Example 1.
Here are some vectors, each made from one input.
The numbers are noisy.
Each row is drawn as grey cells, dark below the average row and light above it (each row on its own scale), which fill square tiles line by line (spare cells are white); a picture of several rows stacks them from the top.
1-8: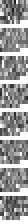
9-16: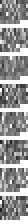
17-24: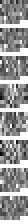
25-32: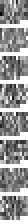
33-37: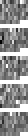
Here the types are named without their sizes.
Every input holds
a point on a circle.
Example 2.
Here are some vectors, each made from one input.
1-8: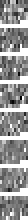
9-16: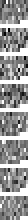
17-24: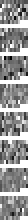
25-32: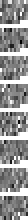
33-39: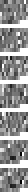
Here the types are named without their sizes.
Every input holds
a label.
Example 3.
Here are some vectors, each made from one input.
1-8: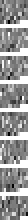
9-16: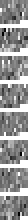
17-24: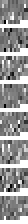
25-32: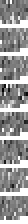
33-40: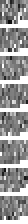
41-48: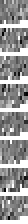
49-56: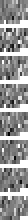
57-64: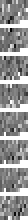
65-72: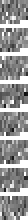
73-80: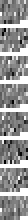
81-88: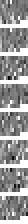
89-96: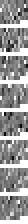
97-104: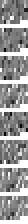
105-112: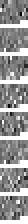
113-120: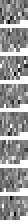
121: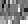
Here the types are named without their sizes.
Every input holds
a label.
